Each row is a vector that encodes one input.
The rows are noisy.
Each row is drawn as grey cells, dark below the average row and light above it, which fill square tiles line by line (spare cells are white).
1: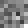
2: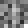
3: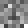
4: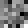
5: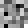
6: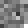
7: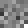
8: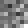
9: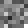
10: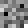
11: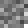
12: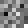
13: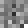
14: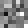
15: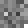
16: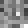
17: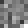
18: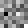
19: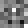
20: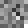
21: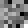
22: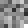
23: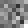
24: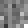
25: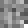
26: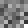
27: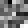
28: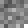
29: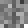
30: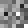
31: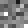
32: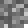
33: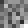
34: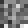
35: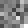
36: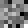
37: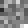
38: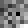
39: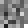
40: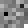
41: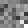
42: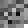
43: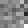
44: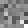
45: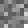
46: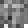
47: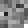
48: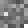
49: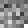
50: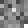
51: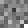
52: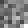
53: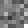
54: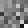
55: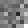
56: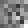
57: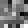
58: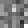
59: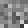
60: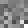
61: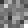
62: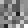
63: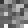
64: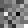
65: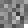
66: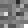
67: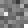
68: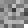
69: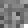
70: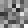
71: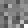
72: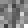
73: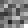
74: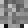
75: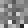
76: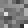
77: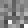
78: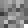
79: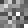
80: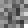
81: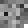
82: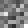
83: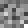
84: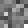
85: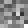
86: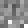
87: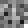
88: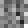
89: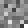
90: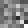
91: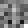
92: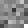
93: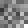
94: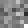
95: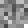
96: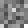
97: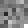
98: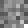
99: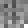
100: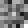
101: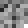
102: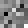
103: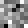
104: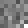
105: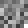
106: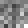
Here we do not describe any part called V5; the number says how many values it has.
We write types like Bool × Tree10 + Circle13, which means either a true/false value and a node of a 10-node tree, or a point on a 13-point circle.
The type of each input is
List2(Bool × V5).
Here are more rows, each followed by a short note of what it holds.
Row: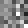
a list of two items
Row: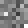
a list of one item
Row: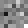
a list of two items
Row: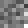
a list of one item
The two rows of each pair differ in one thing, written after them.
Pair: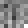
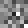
the value of V5 in item 2 of the list
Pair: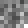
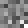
the value of V5 in item 1 of the list
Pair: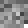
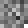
the value of V5 in item 2 of the list
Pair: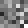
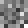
the value of V5 in item 2 of the list
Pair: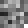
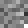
the true/false value in item 2 of the list
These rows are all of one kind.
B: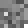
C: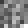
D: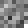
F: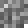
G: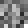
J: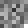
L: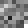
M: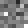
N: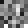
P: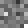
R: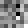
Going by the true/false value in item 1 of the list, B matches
M, P and R.
